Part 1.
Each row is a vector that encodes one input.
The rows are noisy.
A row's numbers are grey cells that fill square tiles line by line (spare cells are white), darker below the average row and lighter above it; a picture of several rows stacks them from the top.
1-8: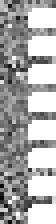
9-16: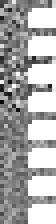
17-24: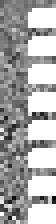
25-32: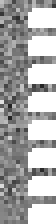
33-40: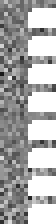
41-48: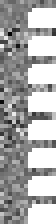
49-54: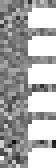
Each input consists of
a point on an 8-point circle and a true/false value.
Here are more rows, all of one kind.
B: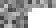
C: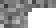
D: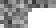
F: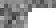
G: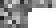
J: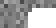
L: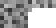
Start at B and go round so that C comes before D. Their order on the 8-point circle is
B, L, F, J, G, C, D.
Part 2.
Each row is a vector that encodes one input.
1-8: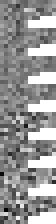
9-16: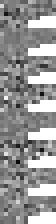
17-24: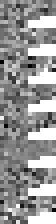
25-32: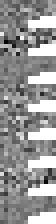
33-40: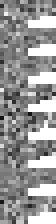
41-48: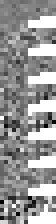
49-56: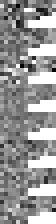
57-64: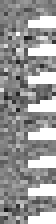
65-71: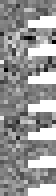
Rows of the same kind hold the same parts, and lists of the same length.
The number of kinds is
2.
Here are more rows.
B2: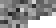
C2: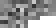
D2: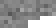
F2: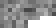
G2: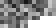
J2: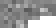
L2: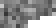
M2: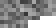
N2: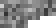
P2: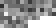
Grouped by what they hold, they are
B2, C2, P2
D2, F2, G2, J2, L2, M2, N2

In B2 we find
a true/false value.
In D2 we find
a point on a 10-point circle and a true/false value.
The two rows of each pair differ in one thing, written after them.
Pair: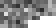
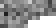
the place on the 10-point circle
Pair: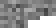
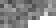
the place on the 10-point circle
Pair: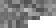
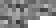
the true/false value
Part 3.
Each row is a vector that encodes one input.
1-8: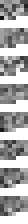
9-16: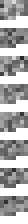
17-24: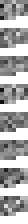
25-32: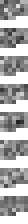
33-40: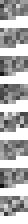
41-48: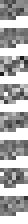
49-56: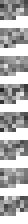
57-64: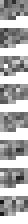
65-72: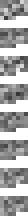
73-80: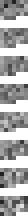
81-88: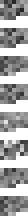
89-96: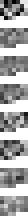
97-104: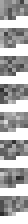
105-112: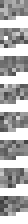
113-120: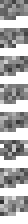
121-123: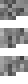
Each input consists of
either a point on a 5-point line, or three true/false values.
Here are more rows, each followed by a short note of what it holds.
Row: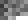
a point on a 5-point line
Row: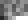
a point on a 5-point line
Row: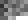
a point on a 5-point line
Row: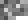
a point on a 5-point line
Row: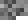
three true/false values
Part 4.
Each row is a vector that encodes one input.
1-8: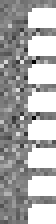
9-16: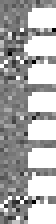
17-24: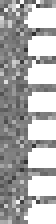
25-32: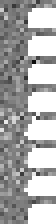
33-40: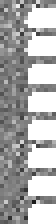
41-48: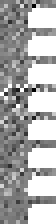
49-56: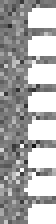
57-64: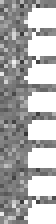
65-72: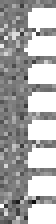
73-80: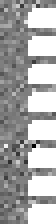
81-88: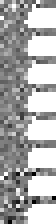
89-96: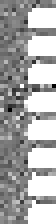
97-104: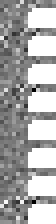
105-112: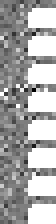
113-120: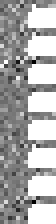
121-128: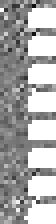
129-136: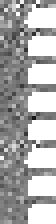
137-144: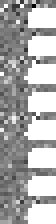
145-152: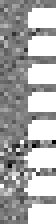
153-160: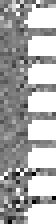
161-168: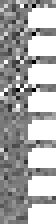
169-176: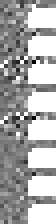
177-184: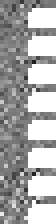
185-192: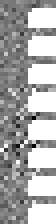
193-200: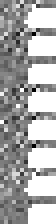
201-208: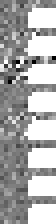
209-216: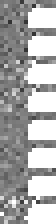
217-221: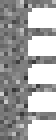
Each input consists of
either a fixed value, or one of 8 labels and three true/false values.
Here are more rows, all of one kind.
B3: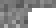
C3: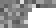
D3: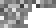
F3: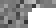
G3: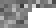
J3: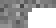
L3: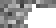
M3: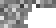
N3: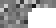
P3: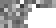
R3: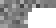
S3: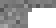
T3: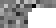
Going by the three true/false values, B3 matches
G3, J3 and L3.
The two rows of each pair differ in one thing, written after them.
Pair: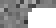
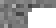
the label
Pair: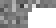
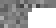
the label
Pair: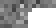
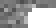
one of the three true/false values
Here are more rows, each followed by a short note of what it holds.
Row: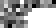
a fixed value
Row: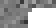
one of 8 labels and three true/false values
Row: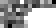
a fixed value
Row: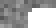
one of 8 labels and three true/false values
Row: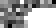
a fixed value
